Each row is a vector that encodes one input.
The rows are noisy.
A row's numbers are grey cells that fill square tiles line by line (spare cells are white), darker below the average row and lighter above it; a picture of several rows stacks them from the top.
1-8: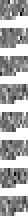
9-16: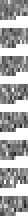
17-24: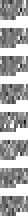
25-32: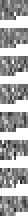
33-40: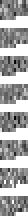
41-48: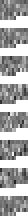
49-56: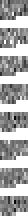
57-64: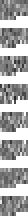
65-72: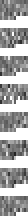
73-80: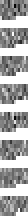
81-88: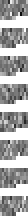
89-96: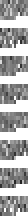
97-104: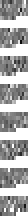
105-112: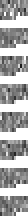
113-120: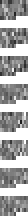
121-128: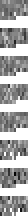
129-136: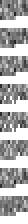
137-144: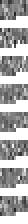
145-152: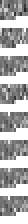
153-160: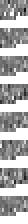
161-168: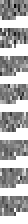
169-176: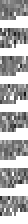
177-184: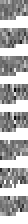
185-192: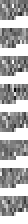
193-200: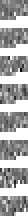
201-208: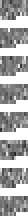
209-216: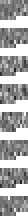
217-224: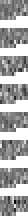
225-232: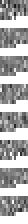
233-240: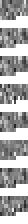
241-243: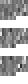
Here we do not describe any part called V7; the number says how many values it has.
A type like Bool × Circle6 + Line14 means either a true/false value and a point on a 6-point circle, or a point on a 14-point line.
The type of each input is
Bool × (Line10 + V7) + Line6 + Tree9.
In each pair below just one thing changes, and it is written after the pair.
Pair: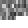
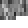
the true/false value
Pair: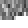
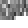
the value of V7
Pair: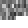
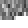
the value of V7
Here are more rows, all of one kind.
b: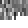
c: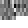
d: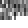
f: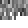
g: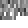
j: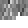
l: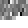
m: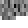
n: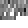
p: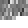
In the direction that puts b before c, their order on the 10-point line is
n, g, j, p, l, f, b, c, d, m.
